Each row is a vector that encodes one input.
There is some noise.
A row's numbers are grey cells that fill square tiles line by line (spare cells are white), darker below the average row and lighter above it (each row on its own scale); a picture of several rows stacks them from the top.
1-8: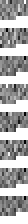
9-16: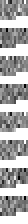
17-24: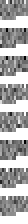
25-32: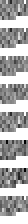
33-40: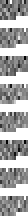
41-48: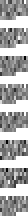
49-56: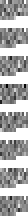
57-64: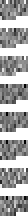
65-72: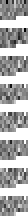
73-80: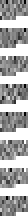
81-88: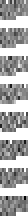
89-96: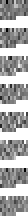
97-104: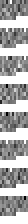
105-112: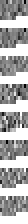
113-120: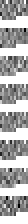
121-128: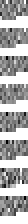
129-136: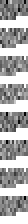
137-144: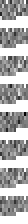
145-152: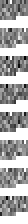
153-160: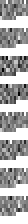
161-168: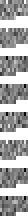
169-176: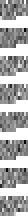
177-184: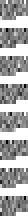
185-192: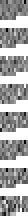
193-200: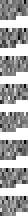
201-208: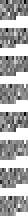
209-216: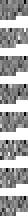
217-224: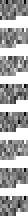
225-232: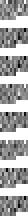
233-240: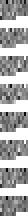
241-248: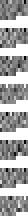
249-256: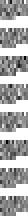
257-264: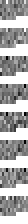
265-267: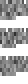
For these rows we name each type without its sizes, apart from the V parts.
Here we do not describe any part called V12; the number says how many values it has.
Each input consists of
a list of items, each a true/false value and a value of V12.
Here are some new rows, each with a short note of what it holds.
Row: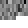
a list of two items
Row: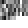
the empty list
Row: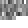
a list of one item
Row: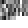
the empty list
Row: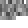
a list of one item
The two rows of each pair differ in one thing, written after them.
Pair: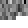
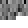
the value of V12 in item 1 of the list
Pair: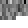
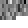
the true/false value in item 2 of the list
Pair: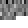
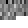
the true/false value in item 2 of the list
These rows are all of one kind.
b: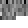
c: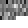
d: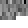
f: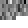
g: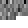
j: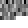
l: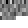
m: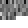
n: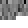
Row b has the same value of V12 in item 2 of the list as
f and n.
